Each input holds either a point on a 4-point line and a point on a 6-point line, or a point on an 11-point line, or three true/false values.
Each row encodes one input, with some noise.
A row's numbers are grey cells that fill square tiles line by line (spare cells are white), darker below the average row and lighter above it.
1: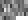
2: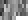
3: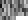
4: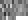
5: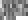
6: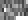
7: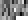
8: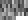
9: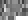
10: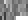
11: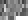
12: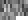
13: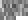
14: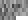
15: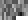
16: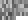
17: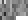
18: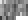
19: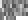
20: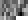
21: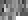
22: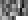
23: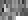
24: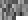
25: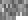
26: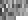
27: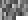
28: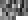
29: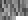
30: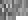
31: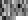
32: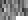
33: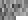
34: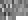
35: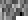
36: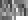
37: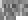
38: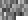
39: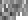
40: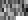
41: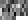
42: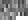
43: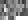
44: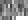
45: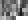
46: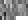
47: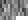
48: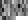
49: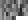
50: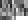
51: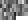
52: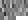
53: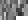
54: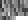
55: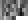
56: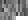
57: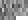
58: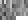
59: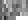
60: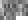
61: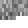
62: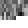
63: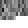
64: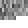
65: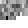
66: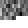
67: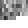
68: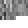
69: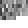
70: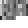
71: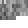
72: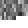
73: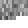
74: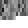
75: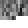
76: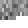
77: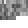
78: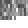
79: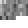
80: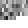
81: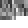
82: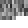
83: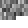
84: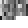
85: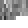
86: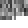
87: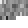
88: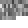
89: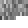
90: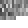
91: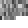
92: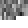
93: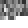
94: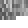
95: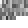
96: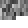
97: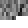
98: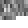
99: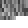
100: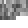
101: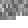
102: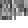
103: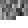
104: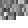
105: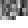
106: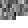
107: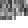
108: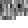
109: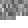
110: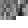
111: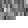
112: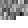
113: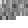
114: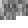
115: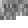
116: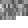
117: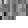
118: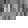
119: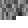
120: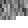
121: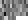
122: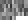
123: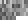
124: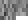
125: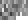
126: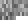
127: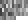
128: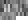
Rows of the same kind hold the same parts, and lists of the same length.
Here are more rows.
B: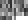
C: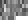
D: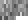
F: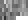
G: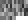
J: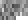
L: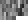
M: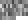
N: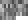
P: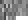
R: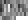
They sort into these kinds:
B, C, G, R
D, F, J, M, N, P
L

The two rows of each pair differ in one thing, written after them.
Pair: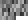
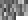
the place on the 4-point line
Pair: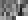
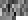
the place on the 6-point line
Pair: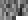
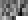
the place on the 6-point line
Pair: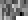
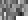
the place on the 4-point line
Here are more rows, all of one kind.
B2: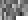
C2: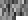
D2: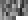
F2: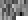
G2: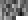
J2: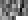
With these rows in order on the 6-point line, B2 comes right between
F2 and G2.
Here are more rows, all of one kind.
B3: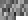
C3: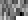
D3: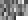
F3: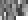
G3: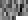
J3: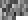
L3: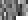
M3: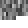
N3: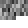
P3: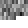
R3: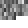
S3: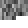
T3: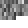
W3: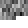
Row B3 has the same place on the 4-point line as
C3, N3, P3 and W3.
